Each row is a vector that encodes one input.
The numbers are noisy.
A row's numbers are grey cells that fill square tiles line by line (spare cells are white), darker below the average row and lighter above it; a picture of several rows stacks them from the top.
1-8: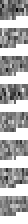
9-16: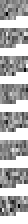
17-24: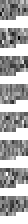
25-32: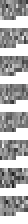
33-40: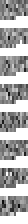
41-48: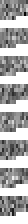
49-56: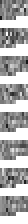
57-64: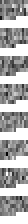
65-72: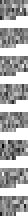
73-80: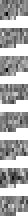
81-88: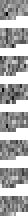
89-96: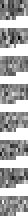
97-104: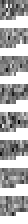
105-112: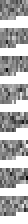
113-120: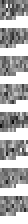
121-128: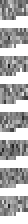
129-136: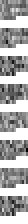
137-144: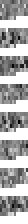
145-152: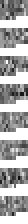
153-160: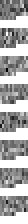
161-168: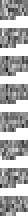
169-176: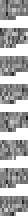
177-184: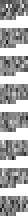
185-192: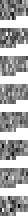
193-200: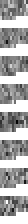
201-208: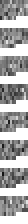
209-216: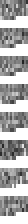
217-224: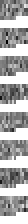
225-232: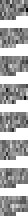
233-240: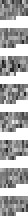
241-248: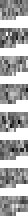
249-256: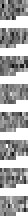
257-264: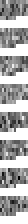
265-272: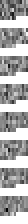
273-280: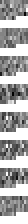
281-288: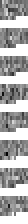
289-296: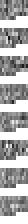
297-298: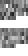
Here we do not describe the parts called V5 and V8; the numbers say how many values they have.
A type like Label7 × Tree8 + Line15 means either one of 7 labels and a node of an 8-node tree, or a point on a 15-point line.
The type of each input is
(Line6 + Tree10) × V8 + Line7 × V5.
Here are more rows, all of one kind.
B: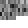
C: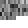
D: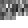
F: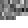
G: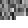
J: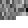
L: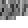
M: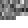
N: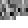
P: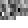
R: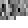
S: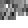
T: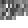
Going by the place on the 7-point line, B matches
C, F, M and P.
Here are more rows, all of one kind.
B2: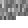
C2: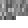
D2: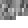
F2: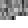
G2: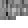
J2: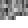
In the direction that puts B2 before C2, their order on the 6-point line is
B2, C2, G2, F2, D2, J2.
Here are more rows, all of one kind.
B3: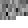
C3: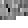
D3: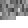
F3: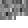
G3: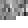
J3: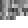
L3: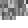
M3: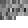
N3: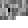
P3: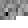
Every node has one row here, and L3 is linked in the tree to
P3.
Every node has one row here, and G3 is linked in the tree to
B3 and P3.
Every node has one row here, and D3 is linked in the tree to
F3 and P3.
